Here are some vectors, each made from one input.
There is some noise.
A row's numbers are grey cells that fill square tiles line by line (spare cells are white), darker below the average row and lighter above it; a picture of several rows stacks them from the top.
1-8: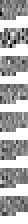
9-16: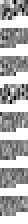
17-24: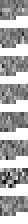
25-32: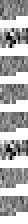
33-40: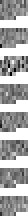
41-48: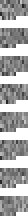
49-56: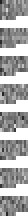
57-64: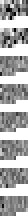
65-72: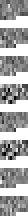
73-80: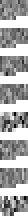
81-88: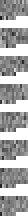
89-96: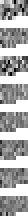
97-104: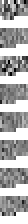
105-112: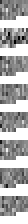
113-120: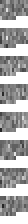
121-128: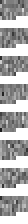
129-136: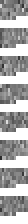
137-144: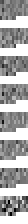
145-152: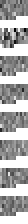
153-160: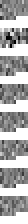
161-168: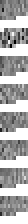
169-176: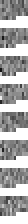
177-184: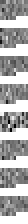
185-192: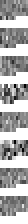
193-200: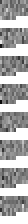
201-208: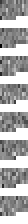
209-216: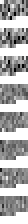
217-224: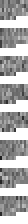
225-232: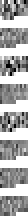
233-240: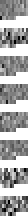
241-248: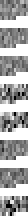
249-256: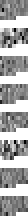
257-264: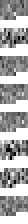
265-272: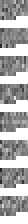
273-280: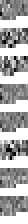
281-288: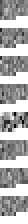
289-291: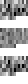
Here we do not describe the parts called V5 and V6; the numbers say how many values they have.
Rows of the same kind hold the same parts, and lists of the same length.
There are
3 kinds of row.
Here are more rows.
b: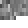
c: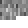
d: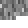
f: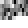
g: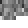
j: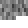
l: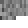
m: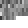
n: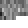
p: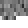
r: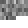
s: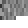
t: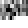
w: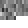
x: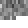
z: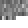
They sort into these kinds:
b, c, l, m, n, s, x, z
d, g, j, p, r, w
f, t

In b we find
one of 7 labels, a node of a 9-node tree and three true/false values.
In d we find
one of 7 labels, three true/false values and a value of V5.
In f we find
a value of V6.
